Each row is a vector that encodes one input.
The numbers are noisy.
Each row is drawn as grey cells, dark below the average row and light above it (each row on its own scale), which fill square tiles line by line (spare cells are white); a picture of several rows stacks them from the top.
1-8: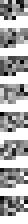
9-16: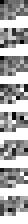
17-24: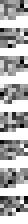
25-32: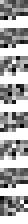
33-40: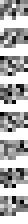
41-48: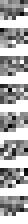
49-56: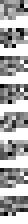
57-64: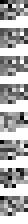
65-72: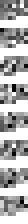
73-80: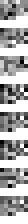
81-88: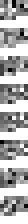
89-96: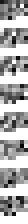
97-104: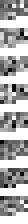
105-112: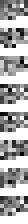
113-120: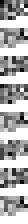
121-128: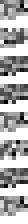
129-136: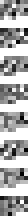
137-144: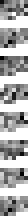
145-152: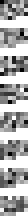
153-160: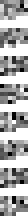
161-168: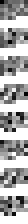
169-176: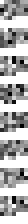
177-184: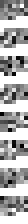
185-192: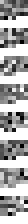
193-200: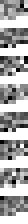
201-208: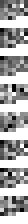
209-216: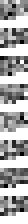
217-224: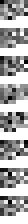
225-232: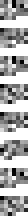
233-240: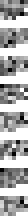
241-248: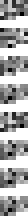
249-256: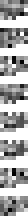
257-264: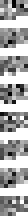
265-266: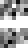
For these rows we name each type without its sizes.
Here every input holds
either a label, or a point on a line, or three true/false values.
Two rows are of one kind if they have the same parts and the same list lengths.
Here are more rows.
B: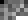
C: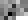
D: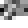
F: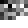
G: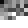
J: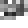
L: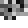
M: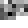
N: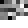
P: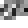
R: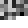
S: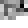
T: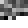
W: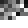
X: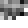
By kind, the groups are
B, F, G, N, W
C, D, M, P
J, L, R, S, T, X

